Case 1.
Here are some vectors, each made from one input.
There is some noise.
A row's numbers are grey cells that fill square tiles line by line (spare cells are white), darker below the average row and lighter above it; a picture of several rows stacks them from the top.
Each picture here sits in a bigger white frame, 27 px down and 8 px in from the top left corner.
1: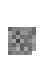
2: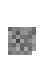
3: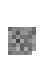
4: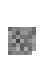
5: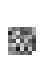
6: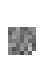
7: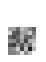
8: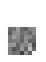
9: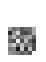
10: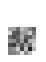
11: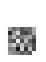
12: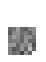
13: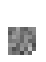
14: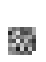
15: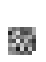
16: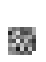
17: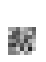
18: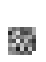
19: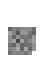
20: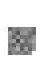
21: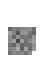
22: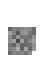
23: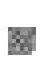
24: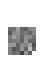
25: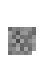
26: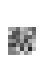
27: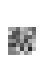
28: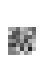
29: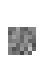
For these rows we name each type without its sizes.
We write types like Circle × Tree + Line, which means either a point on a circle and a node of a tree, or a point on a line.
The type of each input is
Line.
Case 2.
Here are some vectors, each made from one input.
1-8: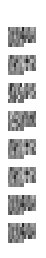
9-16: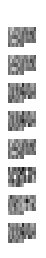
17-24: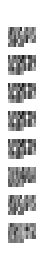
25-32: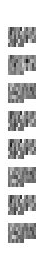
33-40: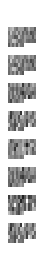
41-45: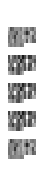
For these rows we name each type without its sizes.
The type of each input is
Line.
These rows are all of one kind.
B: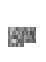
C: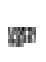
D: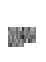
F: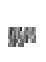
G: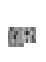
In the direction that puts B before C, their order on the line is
F, G, B, D, C.
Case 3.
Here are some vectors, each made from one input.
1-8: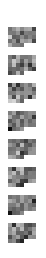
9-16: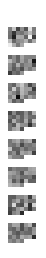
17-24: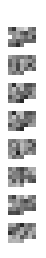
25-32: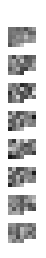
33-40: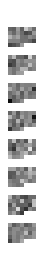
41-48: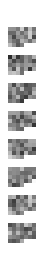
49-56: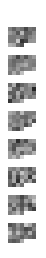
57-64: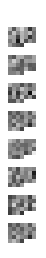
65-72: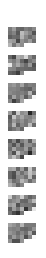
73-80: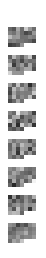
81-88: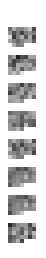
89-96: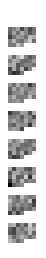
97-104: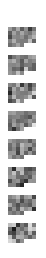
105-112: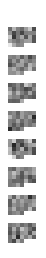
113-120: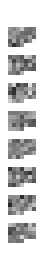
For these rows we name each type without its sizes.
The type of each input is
Label.
